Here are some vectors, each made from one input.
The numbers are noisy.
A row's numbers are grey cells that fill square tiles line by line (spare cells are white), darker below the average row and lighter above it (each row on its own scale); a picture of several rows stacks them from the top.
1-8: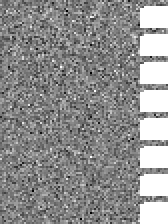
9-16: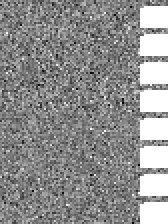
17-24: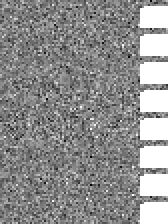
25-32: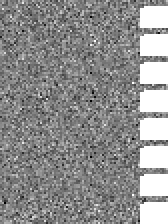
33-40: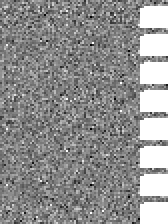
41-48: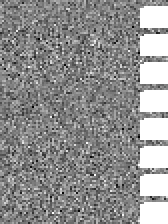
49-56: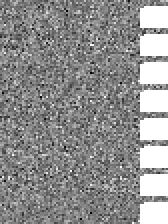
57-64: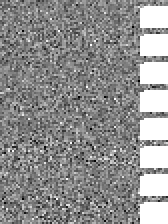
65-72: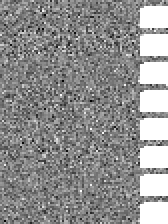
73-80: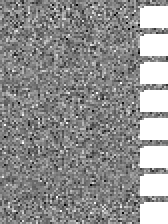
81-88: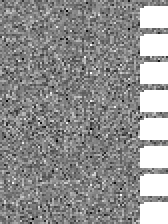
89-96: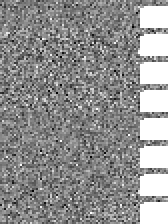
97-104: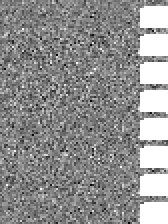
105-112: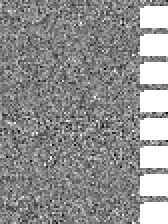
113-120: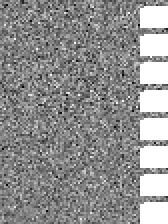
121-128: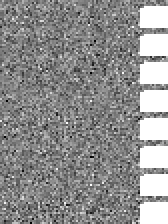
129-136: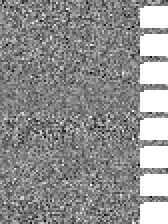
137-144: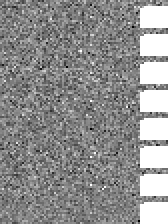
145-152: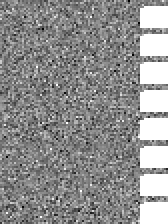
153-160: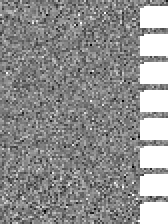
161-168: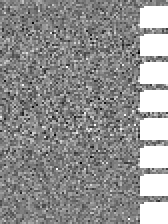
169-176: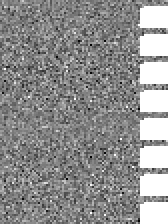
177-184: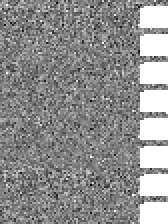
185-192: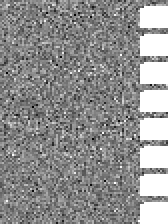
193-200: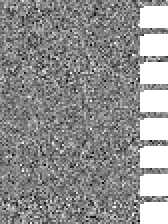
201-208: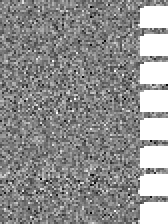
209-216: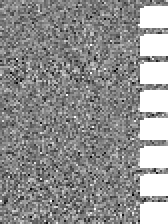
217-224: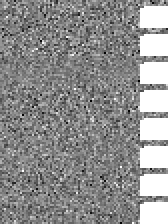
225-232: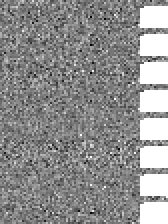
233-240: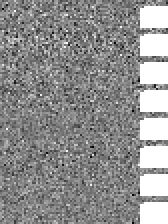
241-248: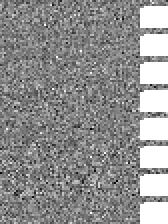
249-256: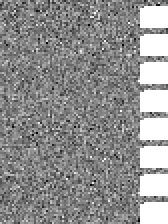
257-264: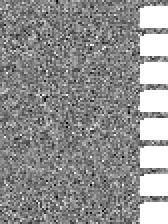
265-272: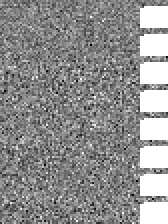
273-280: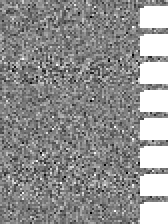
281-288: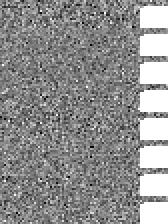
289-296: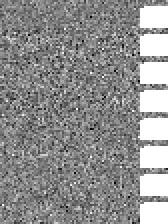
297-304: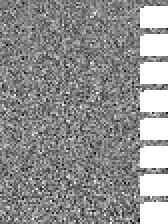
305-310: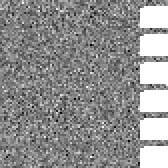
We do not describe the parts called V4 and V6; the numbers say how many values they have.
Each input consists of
a point on a 9-point circle, one of 11 labels and a true/false value, together with either one of 10 labels, or a value of V4 and a value of V6.
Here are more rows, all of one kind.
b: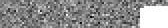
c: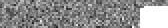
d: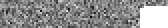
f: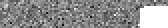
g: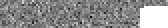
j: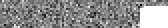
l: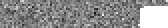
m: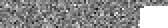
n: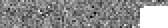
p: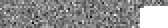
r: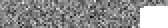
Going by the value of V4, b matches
d, j and n.
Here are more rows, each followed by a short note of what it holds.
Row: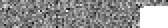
a point on a 9-point circle, one of 11 labels, a true/false value, a value of V4 and a value of V6
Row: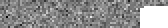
a point on a 9-point circle, one of 10 labels, one of 11 labels and a true/false value
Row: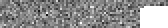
a point on a 9-point circle, one of 10 labels, one of 11 labels and a true/false value
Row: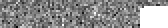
a point on a 9-point circle, one of 10 labels, one of 11 labels and a true/false value
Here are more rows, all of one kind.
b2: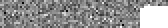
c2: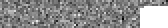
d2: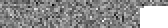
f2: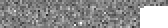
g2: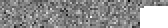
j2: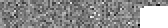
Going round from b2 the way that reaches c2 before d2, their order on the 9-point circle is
b2, c2, d2, g2, f2, j2.
